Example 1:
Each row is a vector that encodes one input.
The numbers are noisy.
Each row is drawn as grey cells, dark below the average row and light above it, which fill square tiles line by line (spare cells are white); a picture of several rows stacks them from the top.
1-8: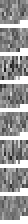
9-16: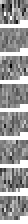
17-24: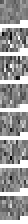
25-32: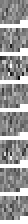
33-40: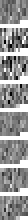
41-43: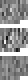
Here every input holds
a point on a 3-point line and a point on a 5-point line.
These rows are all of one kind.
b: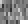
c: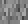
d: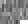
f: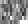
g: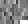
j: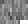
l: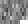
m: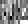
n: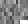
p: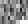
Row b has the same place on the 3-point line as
g and n.
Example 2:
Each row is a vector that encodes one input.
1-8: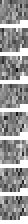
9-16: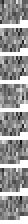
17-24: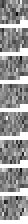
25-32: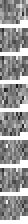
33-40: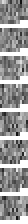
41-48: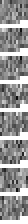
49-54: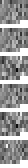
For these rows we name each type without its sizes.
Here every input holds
a point on a circle.
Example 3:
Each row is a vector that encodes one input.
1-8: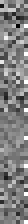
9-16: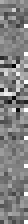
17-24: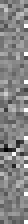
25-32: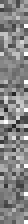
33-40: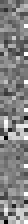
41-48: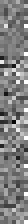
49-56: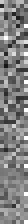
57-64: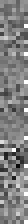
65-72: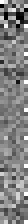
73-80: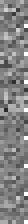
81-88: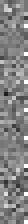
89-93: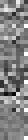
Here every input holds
a node of a 9-node tree.
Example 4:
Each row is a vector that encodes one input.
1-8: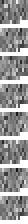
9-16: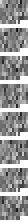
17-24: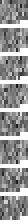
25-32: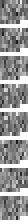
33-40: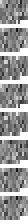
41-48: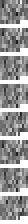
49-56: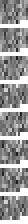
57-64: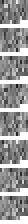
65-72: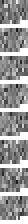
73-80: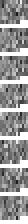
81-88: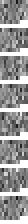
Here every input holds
a point on a 6-point circle.
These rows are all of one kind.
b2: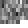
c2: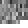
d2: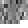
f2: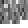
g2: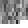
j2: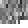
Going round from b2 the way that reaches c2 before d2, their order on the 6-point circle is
b2, f2, c2, j2, d2, g2.
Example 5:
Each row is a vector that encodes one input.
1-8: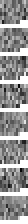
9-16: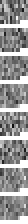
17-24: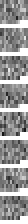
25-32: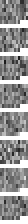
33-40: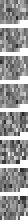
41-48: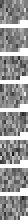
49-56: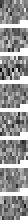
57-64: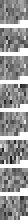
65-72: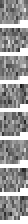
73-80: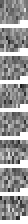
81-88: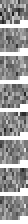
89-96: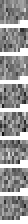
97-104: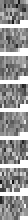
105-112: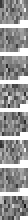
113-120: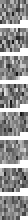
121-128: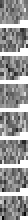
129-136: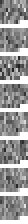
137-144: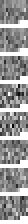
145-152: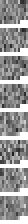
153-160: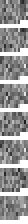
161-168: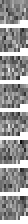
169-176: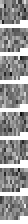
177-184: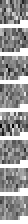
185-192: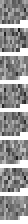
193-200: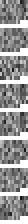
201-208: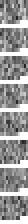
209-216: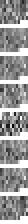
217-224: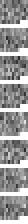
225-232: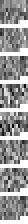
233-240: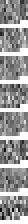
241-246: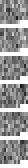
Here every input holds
one of 5 labels.
